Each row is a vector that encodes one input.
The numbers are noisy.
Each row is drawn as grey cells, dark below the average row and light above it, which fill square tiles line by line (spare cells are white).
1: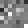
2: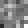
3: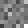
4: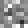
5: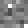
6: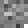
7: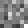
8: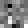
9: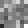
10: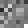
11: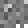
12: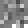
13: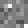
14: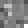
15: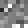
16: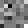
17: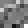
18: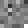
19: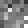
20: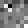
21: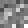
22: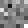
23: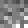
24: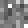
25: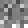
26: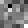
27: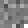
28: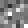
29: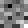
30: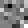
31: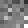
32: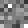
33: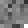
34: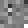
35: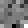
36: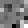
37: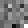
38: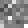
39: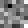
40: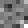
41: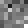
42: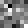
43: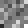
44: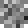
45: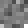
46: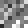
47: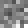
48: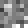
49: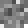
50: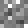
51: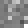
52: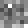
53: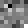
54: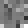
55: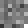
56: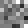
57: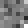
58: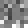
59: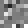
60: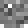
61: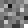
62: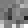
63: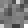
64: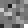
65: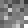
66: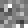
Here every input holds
a point on a 4-point line, together with either a fixed value, or three true/false values.
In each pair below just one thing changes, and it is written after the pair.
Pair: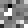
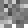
one of the three true/false values
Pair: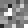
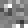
one of the three true/false values
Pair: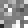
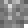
one of the three true/false values
